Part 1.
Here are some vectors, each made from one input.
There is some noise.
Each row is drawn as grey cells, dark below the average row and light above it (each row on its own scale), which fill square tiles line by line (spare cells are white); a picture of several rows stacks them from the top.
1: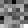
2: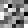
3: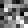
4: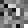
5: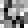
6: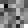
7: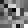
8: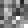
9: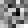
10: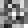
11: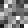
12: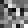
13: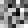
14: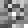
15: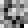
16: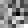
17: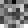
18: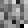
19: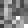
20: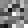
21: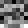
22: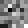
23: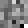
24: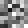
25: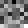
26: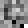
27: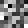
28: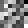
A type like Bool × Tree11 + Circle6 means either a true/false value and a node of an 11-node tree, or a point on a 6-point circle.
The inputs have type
Circle6.
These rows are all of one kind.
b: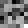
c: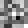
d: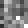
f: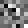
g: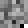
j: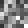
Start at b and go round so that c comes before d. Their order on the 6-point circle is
b, f, c, g, j, d.
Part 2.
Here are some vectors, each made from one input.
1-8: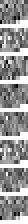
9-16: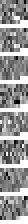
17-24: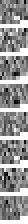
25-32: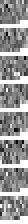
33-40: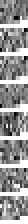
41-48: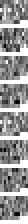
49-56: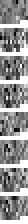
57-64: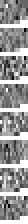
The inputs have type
Line8 × Line8 + Unit.
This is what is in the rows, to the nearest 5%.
About 15% of them hold a fixed value. The rest hold a point on each of two 8-point lines.
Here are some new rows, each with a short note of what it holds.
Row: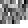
a point on each of two 8-point lines
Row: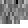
a point on each of two 8-point lines
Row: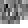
a point on each of two 8-point lines
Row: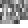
a fixed value
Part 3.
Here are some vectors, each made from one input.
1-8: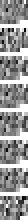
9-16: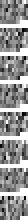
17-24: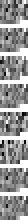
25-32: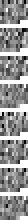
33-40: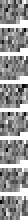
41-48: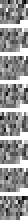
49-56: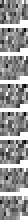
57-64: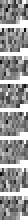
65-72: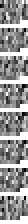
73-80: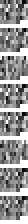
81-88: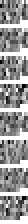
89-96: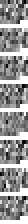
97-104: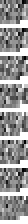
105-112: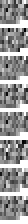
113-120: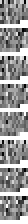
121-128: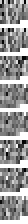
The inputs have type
Line10.
